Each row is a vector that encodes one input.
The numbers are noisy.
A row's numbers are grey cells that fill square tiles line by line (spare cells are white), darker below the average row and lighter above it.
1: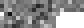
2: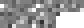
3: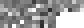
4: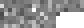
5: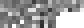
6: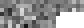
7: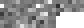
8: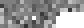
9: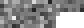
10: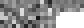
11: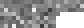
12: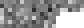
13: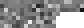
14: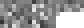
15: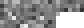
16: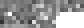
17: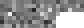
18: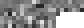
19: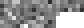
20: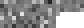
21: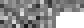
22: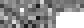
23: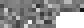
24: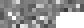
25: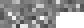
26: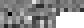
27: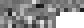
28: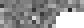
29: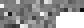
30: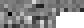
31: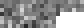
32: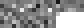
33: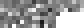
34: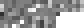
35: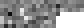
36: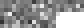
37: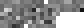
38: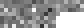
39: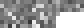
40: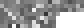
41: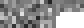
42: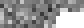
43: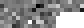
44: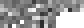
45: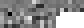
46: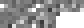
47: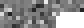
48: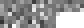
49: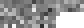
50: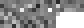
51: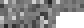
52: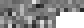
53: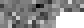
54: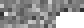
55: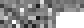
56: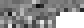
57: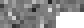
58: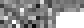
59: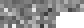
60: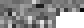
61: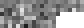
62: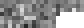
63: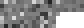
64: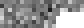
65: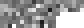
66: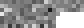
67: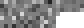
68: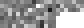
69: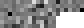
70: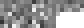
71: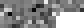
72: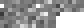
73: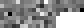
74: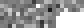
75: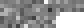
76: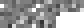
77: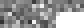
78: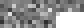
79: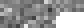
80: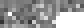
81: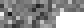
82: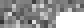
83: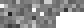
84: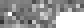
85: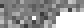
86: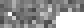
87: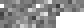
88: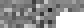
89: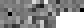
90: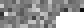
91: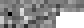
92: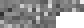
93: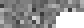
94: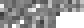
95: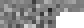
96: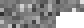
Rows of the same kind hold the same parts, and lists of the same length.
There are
2 kinds of row.
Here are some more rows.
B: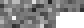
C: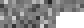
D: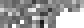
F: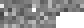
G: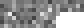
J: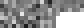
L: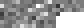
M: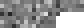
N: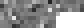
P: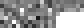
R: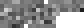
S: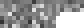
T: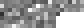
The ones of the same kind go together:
B, C, G, J, N, P, S
D, F, L, M, R, T

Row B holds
a point on each of two 5-point lines.
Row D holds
a point on a 5-point line and three true/false values.
